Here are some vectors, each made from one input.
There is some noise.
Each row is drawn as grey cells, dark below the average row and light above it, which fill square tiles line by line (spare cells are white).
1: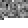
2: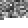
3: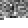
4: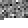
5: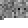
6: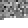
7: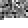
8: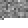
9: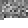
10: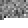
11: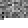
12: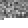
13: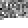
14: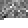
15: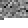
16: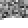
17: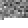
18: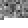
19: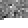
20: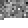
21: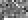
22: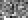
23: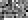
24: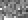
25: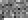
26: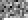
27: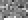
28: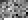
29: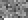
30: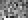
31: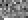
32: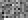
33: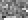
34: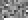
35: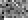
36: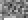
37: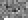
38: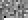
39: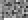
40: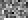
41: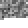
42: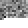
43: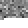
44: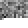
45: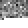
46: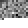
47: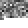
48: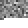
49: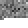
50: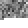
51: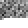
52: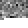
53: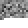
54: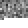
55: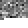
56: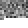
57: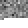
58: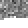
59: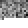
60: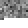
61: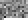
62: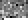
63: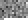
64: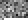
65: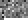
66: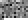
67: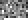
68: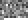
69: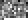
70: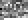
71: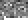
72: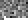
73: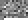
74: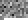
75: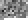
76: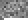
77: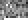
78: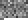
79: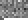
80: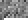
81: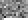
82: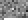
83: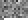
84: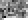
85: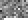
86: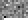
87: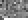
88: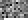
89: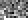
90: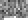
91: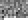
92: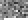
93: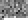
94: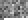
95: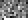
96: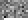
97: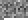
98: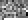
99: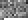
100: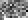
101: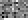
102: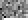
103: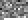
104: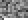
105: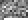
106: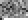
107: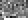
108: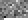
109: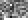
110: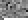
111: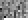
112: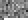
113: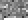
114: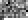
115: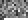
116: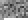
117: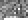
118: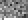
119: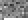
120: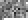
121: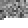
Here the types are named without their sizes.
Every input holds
a point on a line and a true/false value, together with either a fixed value, or a node of a tree.
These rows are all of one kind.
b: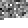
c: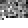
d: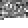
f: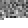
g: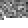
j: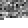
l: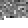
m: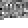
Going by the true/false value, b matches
g and l.
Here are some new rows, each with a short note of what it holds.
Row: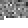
a point on a line and a true/false value
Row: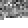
a point on a line and a true/false value
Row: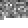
a point on a line and a true/false value
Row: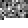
a point on a line, a node of a tree and a true/false value
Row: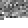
a point on a line and a true/false value
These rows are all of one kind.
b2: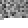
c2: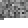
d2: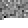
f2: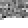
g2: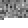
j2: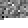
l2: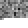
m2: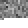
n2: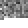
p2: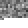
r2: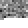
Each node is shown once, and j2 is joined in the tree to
c2.
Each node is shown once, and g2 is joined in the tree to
n2 and p2.
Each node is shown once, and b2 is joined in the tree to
d2.
